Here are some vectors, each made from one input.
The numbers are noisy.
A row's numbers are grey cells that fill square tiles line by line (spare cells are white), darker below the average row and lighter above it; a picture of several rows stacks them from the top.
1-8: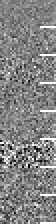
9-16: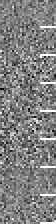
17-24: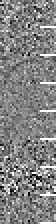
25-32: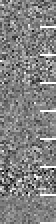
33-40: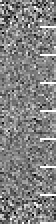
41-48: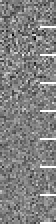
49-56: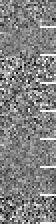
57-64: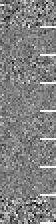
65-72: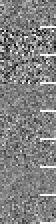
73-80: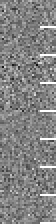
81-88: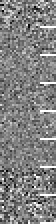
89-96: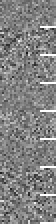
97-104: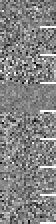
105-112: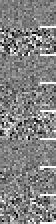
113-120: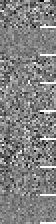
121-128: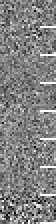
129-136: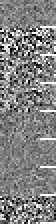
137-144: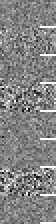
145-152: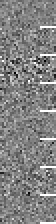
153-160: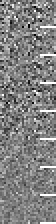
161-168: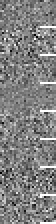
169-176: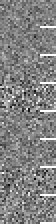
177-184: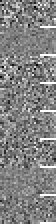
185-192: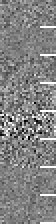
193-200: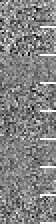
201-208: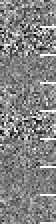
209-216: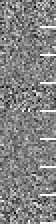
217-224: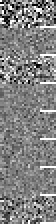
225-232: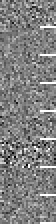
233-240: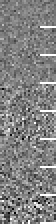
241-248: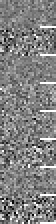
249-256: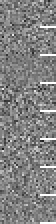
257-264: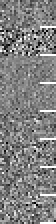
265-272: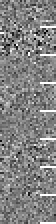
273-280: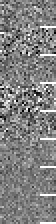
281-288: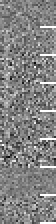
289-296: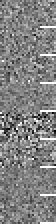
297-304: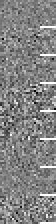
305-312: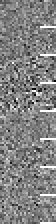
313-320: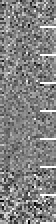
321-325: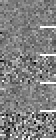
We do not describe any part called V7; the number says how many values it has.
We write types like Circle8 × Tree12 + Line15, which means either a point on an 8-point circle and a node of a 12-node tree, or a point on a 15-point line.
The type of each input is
Label4 × Line3 × Line3 × List2(V7).
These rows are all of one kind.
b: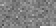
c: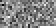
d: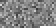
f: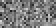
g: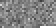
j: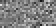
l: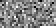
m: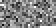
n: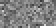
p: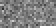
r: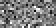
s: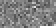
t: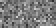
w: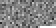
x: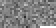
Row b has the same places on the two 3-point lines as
f, l, t and w.
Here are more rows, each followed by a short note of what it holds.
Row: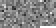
one of 4 labels and a point on each of two 3-point lines, together with the empty list
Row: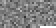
one of 4 labels and a point on each of two 3-point lines, together with a list of one item
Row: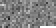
one of 4 labels and a point on each of two 3-point lines, together with a list of two items
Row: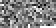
one of 4 labels and a point on each of two 3-point lines, together with a list of one item
